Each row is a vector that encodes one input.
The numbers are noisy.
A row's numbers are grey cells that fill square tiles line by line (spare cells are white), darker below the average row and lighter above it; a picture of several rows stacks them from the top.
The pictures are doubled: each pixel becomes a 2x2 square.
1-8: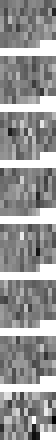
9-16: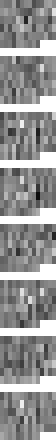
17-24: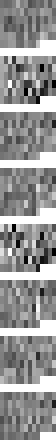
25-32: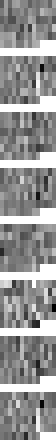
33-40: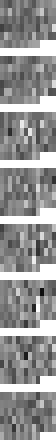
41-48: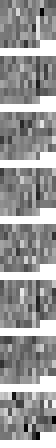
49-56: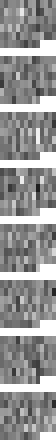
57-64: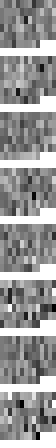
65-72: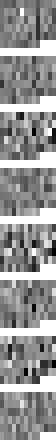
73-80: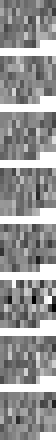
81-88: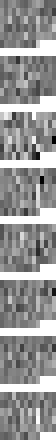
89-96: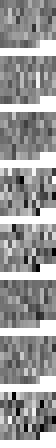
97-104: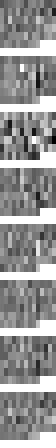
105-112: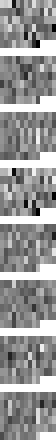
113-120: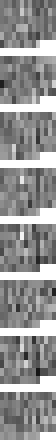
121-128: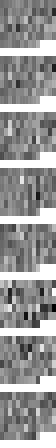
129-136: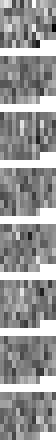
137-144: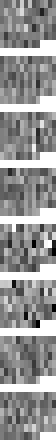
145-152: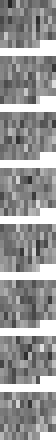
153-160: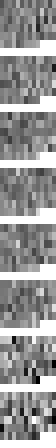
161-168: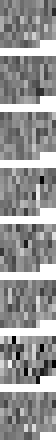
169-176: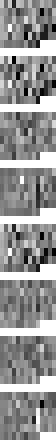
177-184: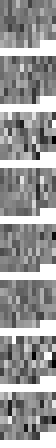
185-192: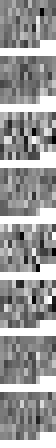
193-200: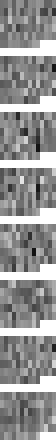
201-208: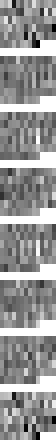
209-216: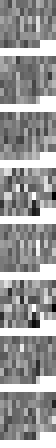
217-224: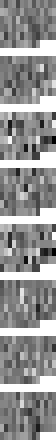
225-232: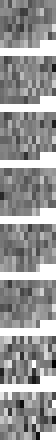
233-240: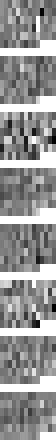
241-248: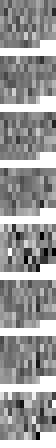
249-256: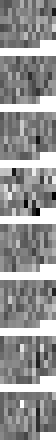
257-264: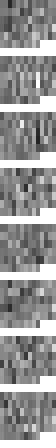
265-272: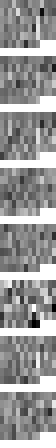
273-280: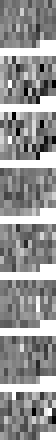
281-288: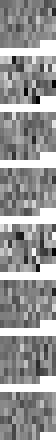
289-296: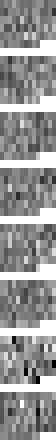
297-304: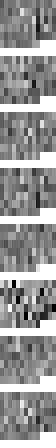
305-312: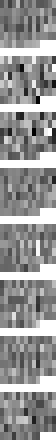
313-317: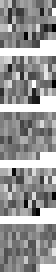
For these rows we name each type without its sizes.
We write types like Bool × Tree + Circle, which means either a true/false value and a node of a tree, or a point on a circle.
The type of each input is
(Circle + Unit) × Label + Line.
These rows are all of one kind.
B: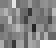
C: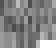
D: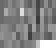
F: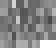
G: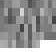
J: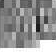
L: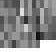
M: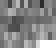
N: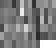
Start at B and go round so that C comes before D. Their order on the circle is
B, M, C, J, G, D, N, L, F.
